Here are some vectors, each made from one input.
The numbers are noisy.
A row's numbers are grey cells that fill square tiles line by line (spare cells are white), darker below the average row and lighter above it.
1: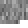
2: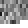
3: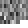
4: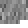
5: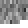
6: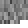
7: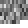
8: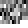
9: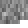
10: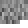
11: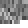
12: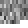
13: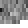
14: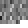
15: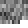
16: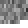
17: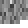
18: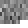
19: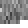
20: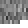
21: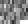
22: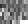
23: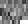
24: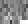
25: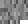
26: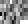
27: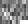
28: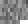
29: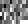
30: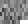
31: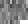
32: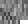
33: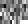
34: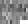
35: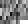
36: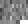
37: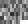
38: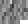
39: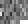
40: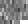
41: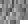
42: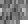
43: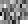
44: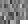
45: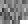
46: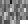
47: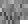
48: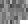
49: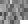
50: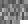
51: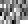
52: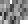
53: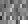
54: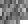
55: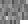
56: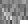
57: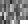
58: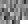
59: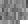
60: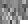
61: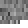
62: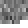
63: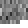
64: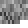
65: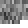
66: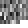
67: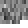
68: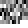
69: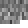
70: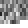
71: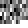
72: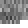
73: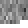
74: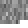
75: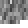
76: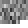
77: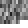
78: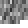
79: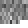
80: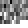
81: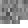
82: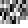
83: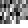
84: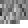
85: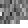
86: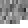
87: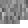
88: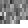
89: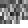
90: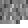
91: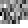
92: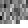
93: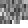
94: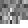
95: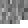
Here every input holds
a point on each of two 5-point lines, together with either a point on a 5-point line, or a point on a 7-point line.
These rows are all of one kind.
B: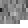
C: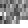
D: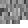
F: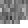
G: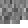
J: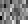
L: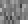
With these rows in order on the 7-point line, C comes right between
F and L.
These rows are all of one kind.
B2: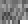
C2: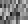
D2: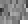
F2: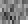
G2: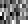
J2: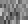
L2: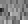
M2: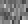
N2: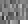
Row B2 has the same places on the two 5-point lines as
G2, J2 and N2.
